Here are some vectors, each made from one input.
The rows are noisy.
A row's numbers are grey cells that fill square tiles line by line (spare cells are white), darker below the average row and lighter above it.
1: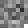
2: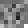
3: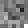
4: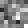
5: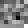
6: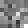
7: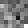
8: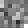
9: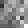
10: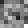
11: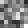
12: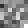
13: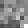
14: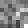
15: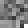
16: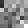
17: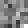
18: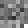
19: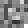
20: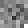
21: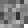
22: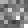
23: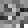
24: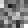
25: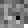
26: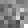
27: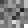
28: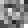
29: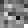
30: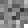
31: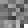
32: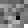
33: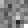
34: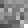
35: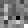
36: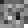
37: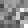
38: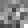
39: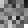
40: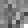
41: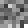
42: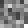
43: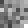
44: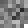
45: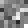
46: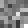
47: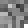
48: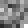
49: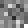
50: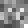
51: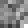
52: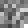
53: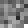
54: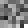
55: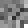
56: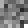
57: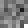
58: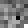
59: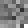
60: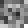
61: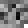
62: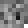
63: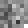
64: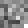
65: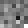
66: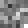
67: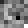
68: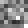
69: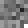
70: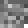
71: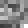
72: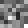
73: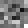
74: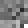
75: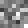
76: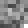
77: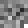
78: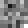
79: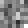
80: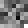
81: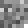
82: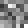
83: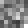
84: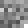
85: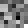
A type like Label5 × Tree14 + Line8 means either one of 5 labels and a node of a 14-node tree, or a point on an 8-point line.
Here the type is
Bool × Bool × Bool + Line7.
